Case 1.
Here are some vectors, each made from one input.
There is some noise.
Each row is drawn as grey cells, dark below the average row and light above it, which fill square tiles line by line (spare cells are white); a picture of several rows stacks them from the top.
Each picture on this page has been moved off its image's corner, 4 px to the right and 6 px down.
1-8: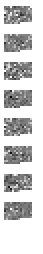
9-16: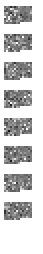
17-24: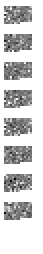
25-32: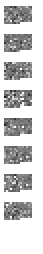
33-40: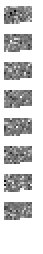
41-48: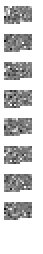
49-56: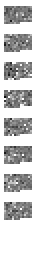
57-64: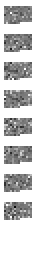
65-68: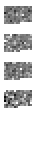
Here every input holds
a point on a 6-point circle and three true/false values.
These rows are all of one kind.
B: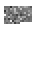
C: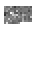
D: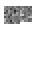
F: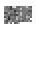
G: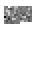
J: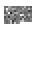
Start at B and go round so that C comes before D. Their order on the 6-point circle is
B, J, G, C, D, F.
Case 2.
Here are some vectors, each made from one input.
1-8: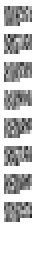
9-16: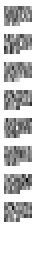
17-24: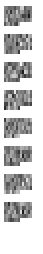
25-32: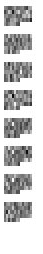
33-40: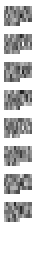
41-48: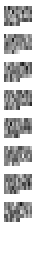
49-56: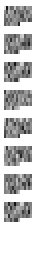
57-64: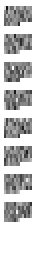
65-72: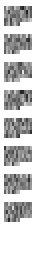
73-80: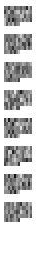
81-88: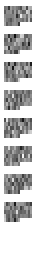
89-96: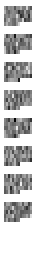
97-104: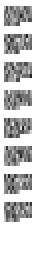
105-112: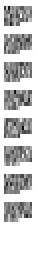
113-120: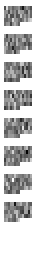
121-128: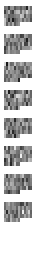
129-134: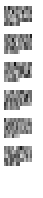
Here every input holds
a point on a 14-point line and three true/false values.
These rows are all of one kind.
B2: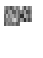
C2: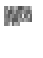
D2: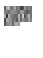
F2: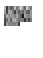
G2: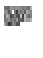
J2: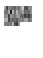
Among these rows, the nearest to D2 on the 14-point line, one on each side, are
C2 and G2.
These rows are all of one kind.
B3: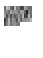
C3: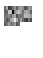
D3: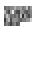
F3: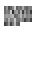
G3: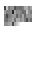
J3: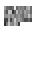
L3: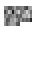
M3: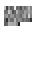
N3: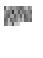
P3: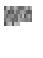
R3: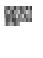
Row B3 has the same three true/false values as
F3, J3, N3 and P3.
